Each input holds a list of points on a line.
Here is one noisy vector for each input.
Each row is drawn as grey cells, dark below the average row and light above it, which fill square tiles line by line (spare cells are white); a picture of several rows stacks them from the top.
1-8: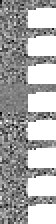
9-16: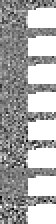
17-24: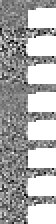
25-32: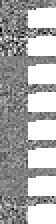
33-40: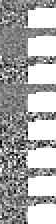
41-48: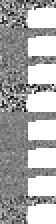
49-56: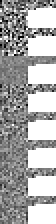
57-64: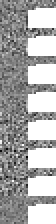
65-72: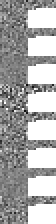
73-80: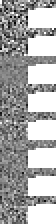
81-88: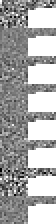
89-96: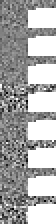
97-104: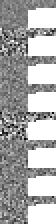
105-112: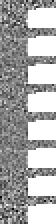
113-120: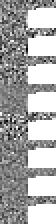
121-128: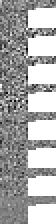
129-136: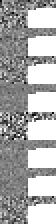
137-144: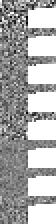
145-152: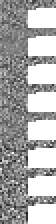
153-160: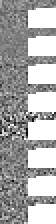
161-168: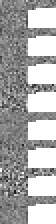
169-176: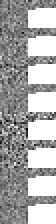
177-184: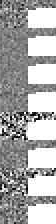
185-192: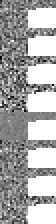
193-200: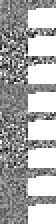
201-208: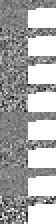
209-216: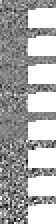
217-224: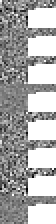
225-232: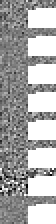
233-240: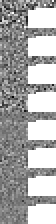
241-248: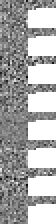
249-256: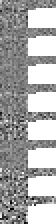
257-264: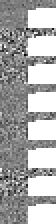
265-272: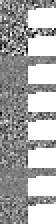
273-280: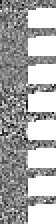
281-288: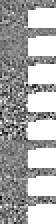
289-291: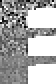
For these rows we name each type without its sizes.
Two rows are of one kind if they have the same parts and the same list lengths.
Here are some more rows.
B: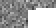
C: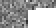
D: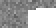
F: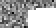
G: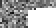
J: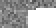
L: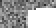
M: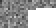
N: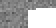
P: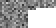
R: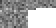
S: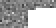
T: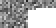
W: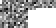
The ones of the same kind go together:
B, C, D, F, J, N, R
G, P
L, M, S, T, W

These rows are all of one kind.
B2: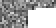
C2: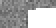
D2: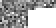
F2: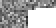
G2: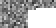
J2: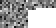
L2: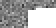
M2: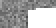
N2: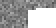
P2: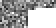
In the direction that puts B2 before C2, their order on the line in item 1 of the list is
L2, D2, P2, J2, G2, N2, B2, F2, C2, M2.
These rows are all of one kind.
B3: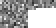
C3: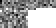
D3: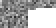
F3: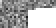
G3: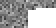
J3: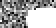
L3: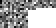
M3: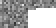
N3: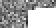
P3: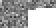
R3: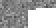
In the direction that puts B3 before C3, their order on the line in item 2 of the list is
L3, B3, P3, M3, G3, N3, C3, J3, R3, F3, D3.
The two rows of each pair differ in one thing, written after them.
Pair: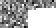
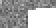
the place on the line in item 2 of the list
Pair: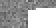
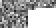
the place on the line in item 1 of the list
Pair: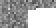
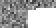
the place on the line in item 1 of the list
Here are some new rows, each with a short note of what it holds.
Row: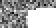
a list of two items
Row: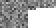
the empty list
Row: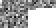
a list of two items
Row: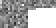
a list of two items
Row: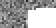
a list of one item
